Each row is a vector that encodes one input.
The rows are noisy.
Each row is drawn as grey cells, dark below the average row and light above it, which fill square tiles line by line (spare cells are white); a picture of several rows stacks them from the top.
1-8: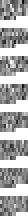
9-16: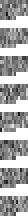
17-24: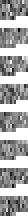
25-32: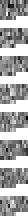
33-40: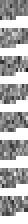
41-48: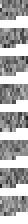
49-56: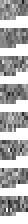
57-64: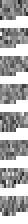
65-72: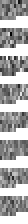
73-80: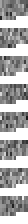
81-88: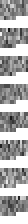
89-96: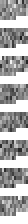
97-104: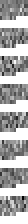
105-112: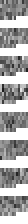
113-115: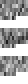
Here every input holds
a list of up to three points on a 6-point line.
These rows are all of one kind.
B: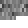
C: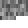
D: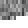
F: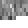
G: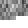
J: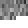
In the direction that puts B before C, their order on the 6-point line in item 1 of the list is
G, D, B, C, J, F.
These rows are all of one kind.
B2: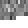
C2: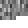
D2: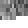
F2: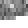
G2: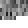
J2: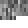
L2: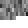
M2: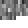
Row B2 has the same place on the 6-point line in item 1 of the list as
J2 and L2.
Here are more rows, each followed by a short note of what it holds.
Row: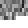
a list of one item
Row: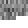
a list of three items
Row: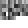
the empty list
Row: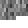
a list of two items
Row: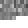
a list of two items
